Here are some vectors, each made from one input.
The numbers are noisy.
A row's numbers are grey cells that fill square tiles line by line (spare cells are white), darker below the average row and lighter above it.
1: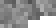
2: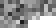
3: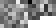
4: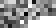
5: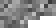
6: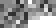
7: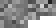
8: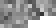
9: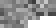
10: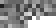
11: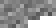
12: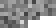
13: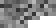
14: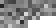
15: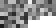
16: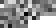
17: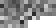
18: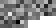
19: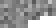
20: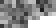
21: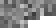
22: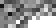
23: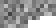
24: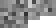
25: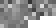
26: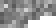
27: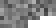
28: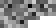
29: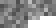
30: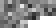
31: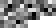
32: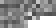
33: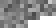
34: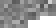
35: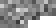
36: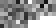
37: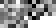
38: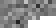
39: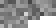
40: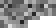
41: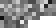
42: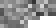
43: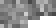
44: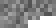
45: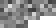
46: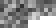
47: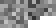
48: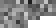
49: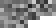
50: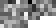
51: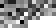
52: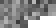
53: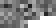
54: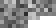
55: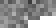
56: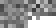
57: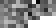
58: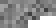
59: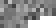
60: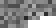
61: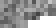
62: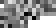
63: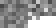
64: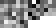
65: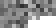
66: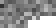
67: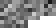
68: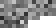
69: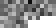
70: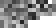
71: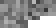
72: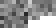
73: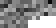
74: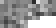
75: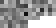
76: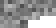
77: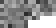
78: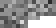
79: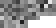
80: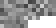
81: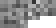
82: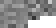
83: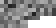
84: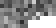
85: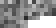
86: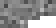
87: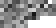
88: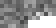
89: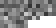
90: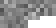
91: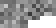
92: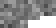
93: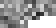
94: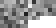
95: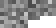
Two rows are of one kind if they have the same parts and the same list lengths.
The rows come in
2 kinds.
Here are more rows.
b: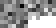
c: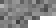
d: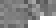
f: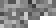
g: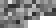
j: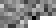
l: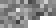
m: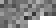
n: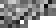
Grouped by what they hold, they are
b, c, g, l, n
d, f, j, m

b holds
a node of an 8-node tree.
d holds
a node of a 9-node tree and a true/false value.
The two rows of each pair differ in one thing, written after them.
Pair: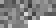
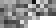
the node of the tree
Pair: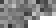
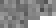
the true/false value
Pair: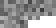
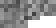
the true/false value
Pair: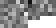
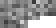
the node of the tree
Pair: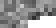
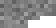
the true/false value
